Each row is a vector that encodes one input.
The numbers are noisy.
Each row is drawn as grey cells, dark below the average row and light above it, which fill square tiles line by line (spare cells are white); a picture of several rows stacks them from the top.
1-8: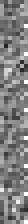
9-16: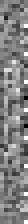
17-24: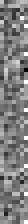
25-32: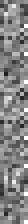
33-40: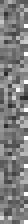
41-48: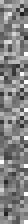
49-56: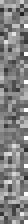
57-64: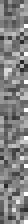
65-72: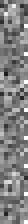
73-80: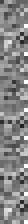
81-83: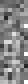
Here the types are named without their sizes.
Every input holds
either a point on a circle, or a point on a line.
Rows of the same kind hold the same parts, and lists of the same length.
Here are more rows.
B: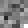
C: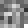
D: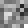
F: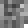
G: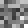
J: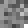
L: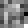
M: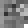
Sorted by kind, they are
B, F, J, M
C, D, G, L

